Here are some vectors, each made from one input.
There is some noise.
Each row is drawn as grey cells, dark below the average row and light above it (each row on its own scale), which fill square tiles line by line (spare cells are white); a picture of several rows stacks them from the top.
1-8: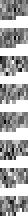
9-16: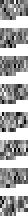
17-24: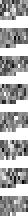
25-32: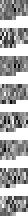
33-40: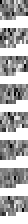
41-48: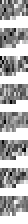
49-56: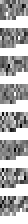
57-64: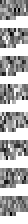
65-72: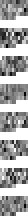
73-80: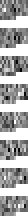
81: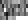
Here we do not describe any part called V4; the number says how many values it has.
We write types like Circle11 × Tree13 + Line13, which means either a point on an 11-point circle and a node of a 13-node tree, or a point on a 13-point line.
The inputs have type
Bool × Line5 × List2(V4).
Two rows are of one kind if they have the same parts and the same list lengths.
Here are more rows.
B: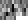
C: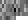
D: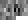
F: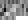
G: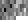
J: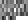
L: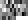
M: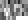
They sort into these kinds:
B, G, J
C, D, L
F, M

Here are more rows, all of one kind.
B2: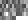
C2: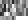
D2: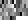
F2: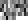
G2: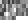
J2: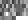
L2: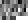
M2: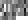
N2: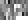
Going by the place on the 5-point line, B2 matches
D2 and J2.
